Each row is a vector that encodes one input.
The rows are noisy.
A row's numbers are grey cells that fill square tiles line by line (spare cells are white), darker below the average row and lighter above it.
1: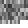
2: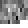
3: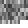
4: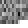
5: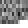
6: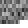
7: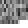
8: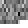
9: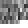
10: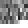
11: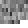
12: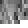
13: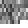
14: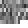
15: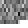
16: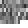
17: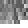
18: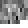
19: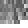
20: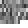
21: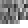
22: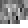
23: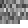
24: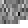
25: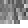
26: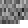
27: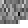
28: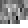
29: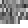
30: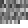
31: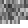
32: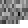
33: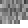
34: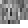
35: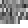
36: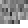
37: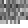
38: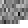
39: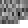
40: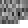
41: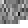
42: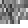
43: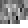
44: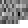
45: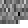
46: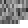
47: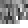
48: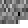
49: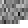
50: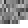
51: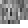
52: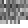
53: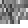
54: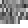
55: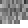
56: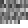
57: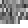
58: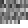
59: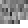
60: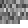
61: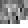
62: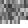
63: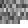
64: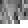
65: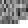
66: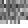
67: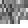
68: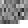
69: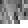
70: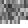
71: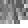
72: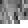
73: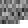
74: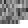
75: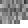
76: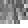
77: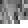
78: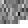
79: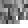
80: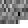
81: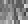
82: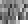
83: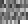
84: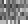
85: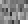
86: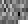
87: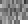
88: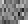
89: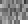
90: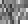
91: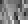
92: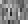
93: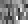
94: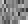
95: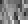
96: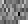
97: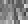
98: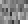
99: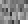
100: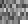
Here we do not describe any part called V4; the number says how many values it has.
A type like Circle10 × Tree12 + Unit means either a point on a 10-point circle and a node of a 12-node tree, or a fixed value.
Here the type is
Bool × (Circle6 + Line5 × V4).
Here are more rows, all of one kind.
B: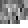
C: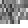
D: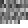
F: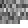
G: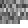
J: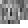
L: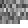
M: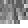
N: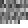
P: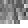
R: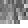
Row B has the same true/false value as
J, M, P and R.
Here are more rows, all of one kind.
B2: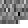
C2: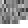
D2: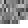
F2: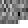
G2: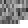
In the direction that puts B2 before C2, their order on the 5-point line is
F2, G2, B2, D2, C2.
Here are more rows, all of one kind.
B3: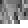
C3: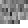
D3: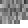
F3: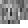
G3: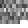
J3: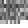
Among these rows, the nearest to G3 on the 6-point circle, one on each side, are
B3 and F3.
